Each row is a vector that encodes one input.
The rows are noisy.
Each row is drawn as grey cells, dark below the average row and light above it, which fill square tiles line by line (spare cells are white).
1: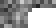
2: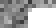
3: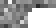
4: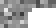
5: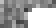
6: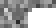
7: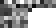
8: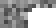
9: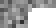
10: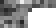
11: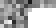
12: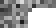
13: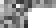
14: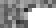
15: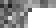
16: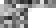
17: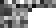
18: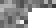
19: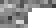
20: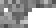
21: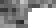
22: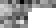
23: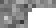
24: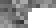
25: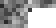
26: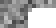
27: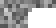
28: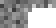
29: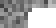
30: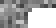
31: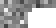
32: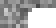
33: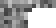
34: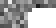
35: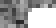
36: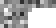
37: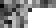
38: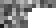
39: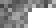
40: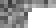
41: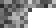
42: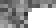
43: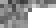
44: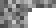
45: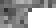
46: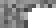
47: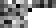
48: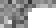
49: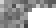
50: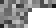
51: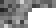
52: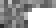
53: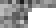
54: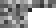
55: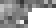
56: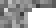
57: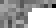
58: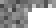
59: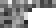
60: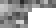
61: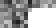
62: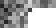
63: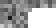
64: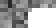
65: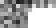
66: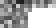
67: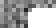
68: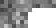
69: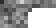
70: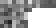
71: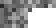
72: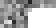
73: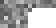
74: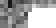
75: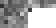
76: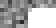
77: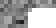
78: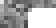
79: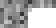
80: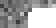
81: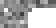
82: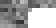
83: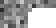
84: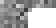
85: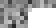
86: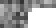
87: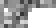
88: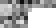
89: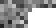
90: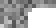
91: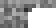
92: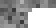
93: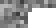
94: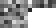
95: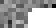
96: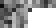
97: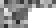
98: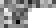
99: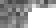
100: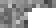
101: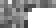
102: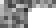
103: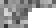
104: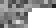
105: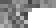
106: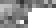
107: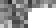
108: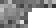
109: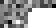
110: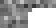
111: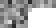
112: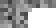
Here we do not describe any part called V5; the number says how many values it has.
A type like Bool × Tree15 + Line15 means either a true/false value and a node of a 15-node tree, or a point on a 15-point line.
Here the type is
(Bool × Bool × Bool × Bool + Unit) × Label6 × V5.
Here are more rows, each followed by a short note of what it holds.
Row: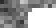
one of 6 labels, four true/false values and a value of V5
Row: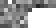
one of 6 labels and a value of V5
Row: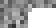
one of 6 labels, four true/false values and a value of V5
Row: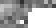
one of 6 labels and a value of V5
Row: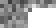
one of 6 labels, four true/false values and a value of V5
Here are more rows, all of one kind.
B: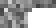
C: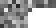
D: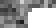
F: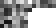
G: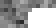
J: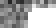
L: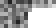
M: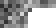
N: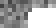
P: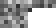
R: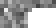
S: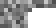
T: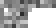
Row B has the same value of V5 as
D, G, R and S.
